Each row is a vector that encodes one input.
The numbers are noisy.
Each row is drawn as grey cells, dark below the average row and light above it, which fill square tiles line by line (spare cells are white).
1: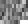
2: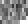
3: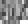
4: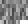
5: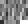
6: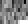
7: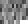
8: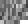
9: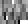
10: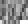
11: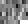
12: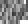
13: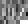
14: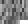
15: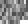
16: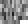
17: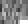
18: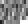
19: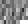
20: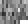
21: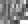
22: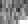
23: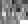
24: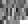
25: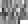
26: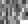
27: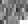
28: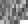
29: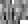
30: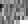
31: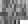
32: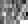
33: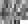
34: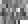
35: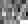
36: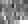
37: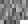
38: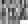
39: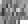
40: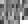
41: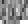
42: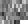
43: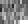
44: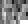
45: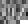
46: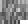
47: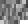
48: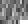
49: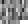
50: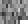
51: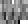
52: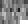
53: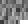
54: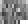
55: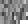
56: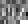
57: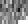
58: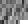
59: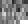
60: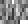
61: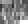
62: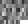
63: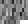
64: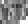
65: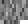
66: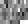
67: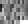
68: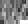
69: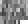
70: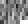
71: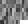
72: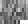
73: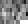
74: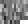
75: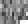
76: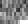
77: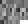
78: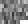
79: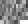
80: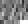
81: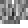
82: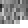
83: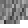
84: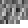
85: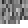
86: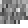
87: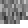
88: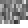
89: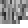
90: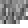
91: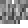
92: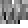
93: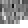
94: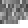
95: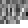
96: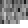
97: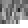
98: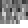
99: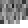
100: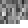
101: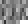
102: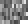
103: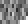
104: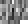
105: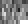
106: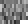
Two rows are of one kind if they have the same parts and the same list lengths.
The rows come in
2 kinds.
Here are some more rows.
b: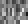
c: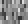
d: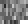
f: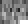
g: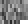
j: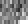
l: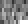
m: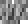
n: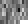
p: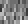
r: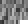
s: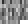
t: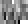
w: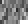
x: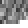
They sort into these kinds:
b, f, j, l, n, p, r, w, x
c, d, g, m, s, t

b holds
a point on a 7-point line and a node of a 7-node tree.
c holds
a point on each of two 7-point lines.
